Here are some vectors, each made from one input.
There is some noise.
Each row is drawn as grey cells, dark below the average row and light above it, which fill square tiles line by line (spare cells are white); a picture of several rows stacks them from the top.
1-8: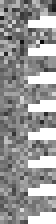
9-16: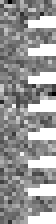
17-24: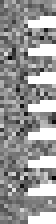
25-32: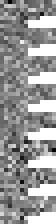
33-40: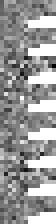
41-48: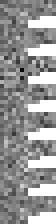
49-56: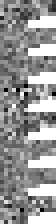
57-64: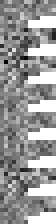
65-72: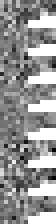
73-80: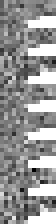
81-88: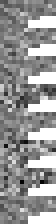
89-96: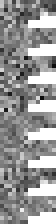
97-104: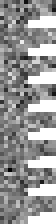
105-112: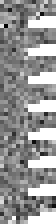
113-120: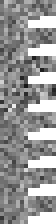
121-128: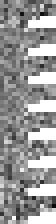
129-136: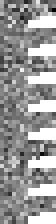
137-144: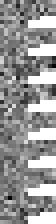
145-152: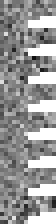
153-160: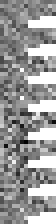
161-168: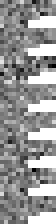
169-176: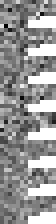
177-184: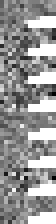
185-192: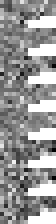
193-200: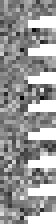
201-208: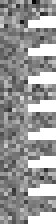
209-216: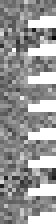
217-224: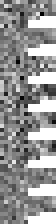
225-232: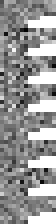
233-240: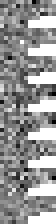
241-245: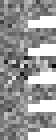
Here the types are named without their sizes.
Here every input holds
either a label, or a point on a line, or three true/false values.
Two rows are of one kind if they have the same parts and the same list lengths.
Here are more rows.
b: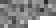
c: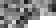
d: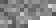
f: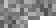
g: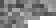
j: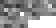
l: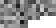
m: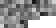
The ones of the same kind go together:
b, d, f, g, j
c
l, m

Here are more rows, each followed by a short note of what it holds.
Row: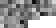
a label
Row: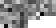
a label
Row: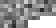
three true/false values
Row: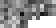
a label
